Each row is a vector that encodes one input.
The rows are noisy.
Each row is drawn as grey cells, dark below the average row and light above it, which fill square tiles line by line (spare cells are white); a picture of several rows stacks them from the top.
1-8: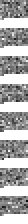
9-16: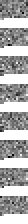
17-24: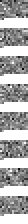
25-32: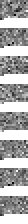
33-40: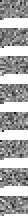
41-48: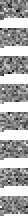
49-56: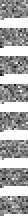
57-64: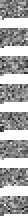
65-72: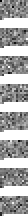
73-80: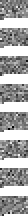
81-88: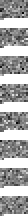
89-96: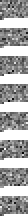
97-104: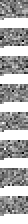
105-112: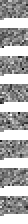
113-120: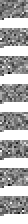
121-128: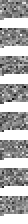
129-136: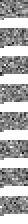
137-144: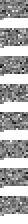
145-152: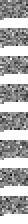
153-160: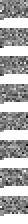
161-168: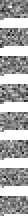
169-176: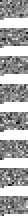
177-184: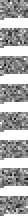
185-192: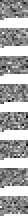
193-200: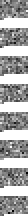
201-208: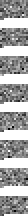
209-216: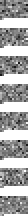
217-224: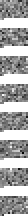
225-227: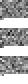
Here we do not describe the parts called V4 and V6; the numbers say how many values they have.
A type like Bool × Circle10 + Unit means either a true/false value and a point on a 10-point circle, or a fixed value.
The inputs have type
(Bool × Circle8 + V6) × (Tree8 + V4).
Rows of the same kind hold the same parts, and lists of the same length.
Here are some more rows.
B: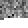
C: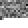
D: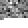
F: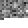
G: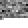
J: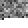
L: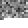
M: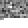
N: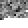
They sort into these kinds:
B, L
C
D, G, M
F, J, N

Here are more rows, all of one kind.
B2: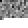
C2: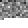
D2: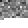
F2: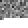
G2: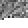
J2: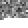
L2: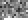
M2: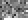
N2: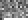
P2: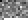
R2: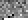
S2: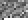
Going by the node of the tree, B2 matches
C2 and R2.
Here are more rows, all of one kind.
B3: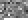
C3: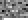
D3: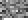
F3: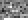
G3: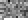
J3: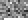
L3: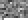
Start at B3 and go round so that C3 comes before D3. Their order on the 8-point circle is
B3, C3, D3, J3, G3, L3, F3.
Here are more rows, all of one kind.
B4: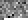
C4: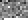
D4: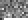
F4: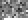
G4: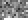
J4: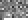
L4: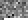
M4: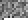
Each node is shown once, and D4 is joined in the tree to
L4.
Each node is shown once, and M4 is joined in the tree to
J4.
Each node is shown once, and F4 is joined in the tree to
J4.
